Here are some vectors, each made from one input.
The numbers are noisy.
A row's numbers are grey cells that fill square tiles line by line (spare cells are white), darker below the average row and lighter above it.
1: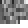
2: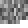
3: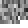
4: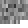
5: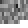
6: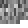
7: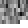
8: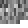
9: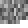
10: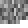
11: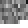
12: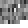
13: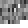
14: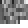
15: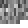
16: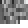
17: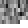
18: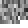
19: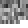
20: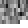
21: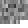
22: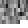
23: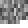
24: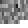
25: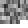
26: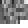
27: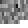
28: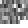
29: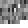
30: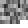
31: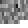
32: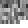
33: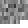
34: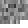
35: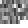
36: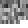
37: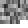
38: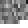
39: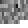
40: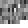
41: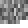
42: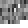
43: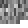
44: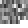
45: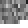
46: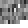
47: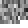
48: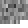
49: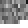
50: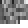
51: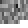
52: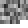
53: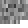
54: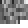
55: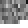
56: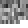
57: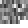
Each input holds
either one of 6 labels, or a point on a 6-point line.
